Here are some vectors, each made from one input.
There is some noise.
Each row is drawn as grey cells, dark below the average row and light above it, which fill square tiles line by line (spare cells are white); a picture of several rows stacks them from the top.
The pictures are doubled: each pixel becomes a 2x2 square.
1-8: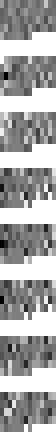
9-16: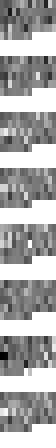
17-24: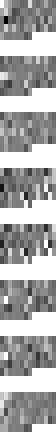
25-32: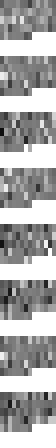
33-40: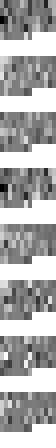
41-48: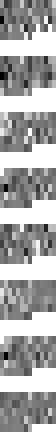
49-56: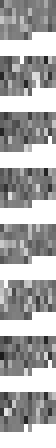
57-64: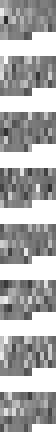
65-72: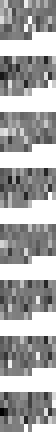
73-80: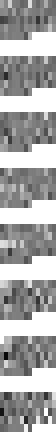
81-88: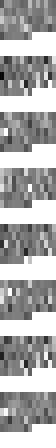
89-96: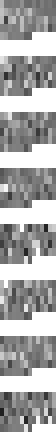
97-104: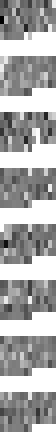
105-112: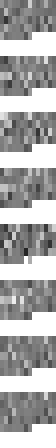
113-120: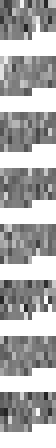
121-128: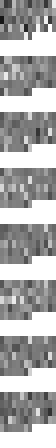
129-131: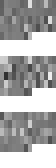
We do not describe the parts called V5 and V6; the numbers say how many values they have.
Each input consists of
either a node of a 7-node tree and a value of V6, or a true/false value and a value of V5.
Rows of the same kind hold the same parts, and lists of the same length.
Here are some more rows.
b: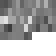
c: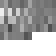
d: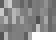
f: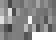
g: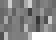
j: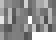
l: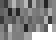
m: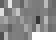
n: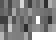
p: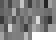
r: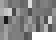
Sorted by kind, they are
b, c, d, f, g, j, m, r
l, n, p

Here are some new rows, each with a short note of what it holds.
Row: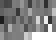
a true/false value and a value of V5
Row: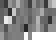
a true/false value and a value of V5
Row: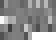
a node of a 7-node tree and a value of V6
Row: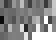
a true/false value and a value of V5
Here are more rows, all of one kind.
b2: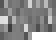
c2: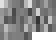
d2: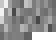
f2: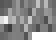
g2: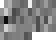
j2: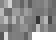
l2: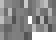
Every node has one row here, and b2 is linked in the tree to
c2, d2 and f2.
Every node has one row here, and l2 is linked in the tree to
f2.
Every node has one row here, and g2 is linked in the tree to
c2.
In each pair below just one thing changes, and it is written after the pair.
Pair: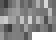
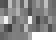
the value of V6
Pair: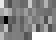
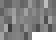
the value of V6
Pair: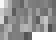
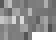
the value of V6
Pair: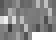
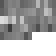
the node of the tree
